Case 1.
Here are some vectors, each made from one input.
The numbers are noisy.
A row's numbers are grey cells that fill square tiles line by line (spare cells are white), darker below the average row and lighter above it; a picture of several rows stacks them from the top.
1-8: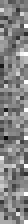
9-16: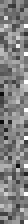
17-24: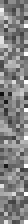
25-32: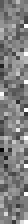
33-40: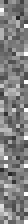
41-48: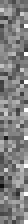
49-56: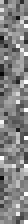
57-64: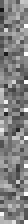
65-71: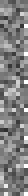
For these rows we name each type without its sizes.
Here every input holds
either a point on each of two circles, or a fixed value.
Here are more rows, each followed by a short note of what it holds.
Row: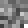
a fixed value
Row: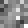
a point on each of two circles
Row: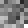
a point on each of two circles
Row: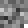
a fixed value
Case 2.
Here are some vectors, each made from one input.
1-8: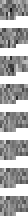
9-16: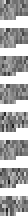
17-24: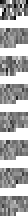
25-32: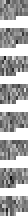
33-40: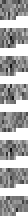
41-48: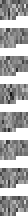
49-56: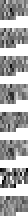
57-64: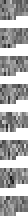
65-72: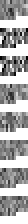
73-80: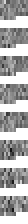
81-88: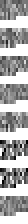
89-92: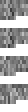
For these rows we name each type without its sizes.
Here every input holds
a list of points on a line.
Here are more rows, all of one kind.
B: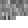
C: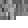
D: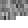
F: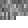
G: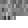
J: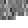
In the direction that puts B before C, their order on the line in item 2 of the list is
D, B, F, G, C, J.
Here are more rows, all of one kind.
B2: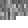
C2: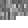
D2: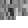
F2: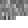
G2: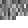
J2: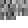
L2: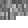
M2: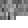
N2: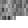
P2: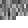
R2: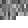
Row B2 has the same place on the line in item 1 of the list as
C2, L2 and M2.
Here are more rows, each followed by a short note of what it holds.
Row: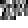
the empty list
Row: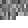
a list of two items
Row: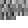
a list of two items
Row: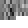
a list of two items
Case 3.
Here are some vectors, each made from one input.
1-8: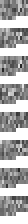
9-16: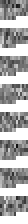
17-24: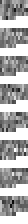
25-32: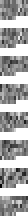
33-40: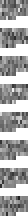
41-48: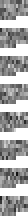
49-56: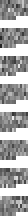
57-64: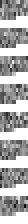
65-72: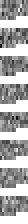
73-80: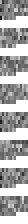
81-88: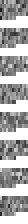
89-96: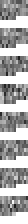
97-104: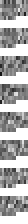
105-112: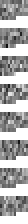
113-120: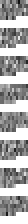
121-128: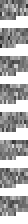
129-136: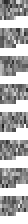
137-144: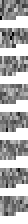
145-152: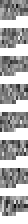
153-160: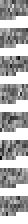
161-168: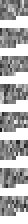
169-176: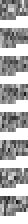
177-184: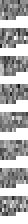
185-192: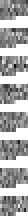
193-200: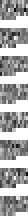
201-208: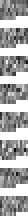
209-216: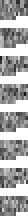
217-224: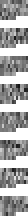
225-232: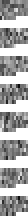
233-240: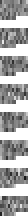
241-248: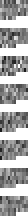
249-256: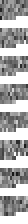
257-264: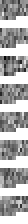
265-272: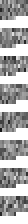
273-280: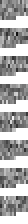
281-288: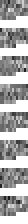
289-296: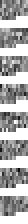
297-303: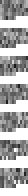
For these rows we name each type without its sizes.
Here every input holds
a point on a line and a true/false value.
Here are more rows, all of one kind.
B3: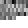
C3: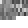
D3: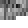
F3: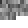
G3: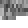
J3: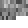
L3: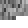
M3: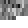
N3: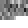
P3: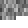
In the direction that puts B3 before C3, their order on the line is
G3, D3, M3, L3, J3, F3, P3, N3, B3, C3.
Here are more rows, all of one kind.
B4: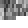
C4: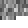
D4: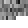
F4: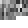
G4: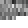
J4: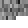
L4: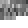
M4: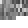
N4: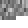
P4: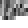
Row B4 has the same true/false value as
N4 and P4.
